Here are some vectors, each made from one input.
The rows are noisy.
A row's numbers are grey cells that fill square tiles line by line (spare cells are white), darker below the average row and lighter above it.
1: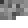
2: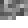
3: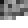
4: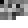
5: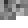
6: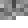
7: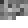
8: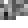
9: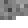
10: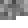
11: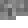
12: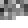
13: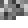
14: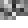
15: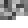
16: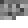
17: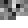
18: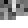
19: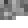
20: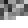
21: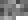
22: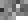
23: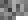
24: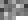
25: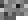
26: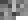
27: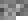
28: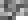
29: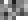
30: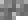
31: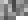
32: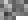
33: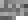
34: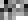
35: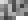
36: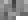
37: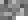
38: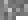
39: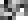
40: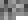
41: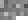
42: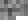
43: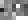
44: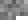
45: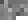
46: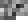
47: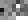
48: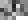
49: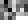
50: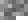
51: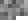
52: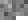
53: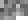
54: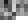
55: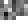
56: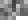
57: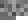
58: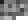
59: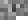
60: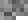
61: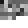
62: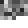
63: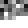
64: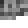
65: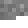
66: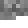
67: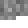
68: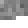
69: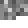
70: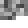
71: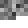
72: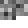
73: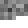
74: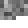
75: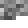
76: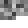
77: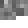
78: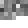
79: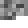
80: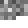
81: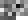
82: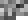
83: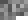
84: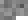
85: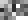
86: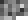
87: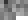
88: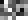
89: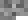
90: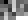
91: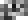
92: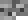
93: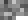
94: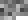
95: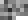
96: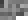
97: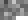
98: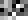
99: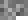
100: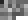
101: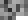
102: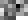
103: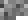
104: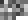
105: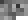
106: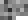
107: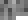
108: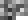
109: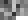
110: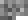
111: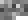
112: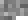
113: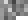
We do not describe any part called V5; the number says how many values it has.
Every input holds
a point on an 8-point line, together with either three true/false values, or a value of V5.
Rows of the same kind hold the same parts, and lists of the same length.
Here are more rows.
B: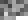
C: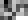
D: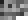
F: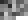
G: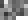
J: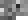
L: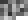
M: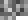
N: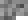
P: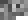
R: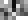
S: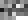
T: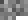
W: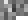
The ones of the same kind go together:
B, C, F, M, N, T, W
D, G, J, L, P, R, S

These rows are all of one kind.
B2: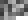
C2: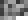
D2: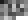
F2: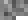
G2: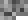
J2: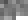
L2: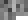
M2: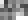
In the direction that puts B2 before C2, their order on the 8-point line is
D2, F2, B2, L2, M2, G2, C2, J2.
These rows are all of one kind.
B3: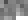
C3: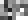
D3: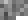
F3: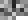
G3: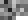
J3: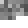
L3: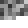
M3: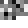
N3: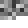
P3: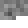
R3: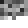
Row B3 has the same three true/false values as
F3, M3, N3 and R3.
